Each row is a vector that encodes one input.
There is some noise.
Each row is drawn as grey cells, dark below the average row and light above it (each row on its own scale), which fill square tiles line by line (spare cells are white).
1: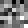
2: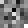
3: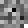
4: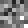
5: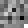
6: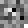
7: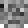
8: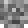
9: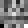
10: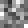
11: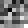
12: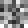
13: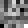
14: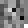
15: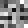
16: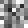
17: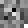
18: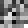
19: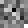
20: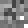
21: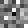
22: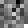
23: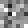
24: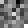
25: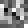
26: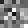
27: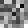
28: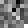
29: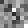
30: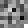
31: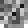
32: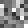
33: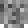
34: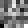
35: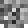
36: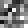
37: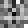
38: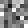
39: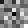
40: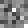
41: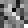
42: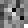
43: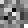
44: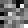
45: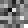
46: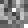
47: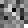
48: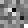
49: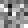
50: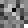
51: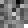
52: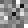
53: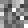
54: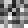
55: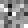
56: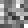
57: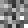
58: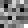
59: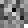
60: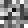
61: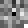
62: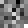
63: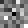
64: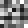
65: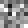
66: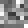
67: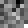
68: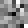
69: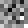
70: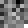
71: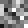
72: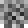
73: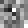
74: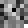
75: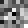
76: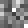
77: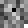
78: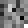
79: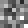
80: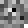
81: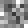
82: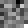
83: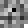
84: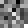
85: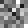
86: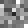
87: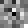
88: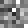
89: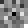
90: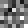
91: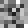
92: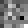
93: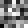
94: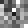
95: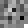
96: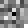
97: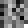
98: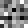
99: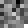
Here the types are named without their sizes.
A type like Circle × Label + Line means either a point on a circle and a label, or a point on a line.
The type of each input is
List(Line).
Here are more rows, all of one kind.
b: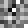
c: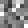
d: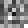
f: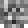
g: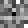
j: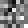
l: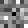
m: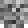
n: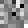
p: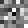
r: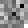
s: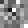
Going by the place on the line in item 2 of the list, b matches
c, j, p and s.
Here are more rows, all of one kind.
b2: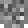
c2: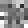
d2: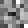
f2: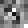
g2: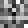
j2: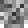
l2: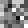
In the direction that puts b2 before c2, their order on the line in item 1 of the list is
b2, g2, d2, j2, c2, f2, l2.
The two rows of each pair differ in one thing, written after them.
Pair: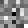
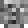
the place on the line in item 2 of the list
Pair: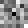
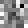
the place on the line in item 1 of the list
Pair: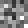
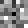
the place on the line in item 1 of the list
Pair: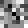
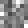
the place on the line in item 2 of the list
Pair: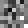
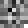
the place on the line in item 1 of the list
